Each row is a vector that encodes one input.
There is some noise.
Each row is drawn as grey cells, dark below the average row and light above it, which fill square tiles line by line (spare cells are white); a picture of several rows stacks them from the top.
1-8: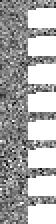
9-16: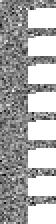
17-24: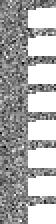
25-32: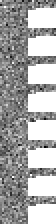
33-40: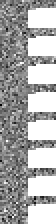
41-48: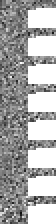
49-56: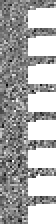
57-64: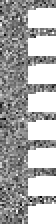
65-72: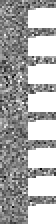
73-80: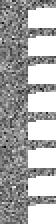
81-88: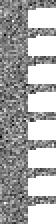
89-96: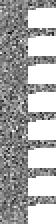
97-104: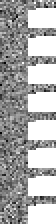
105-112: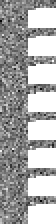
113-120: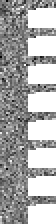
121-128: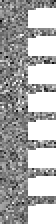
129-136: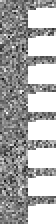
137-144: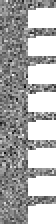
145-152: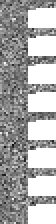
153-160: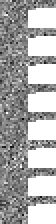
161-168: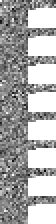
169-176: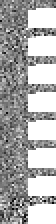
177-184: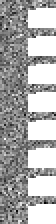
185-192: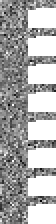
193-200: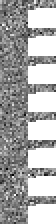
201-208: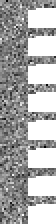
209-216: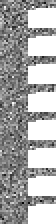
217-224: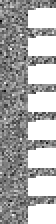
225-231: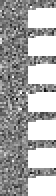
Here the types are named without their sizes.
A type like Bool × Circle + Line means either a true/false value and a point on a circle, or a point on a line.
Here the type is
Circle + Label.
